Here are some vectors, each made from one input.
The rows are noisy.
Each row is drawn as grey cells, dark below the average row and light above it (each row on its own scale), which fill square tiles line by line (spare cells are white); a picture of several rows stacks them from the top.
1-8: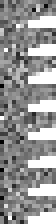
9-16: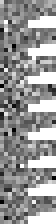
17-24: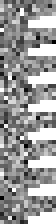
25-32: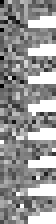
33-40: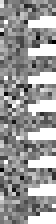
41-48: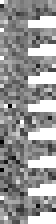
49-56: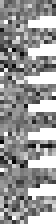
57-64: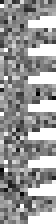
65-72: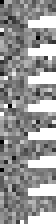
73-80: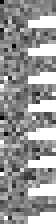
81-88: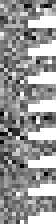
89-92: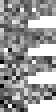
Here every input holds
a point on a 6-point line and a node of an 11-node tree.
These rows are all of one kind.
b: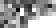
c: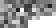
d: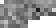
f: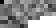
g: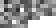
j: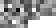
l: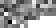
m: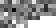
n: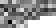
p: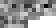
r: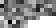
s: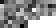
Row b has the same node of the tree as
c, g, j and s.
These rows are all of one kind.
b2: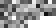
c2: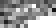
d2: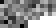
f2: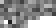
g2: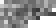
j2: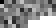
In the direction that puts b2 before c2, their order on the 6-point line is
g2, f2, b2, c2, j2, d2.
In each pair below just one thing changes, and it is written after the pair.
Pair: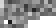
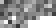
the node of the tree
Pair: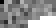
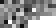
the node of the tree
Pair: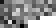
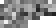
the place on the 6-point line
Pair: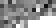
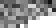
the node of the tree
